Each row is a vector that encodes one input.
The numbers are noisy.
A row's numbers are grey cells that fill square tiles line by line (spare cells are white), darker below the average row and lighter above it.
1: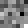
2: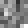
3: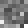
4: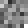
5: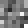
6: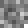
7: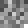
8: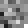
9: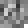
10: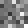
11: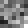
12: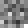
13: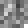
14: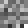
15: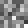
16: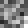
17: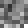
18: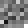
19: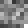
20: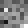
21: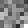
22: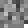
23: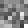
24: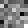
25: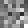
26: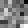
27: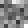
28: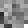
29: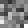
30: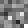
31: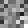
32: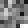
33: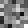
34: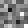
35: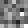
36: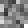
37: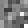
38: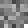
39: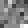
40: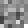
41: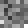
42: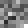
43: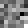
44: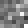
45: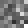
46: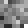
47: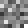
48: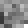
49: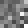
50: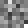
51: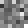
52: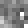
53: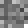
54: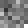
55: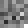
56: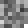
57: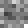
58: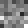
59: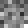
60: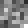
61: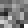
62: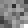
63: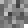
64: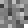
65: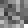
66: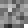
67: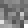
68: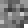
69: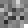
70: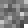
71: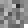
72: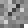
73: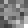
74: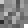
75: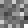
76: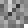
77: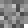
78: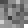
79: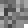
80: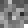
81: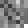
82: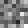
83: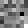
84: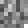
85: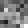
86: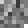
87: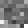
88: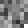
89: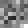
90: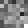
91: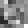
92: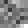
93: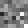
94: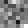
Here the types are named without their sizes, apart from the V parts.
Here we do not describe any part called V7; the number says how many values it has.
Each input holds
a value of V7, together with either a point on a line, or three true/false values.
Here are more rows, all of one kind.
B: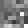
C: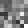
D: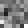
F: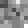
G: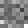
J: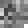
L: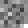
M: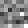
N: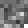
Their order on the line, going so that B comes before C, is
F, J, L, G, D, N, M, B, C.
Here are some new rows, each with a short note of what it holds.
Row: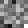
three true/false values and a value of V7
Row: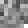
three true/false values and a value of V7
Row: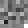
a point on a line and a value of V7
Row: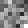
three true/false values and a value of V7
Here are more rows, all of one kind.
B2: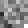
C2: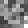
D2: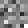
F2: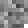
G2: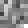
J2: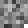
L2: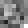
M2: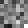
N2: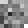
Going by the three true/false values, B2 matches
D2 and N2.
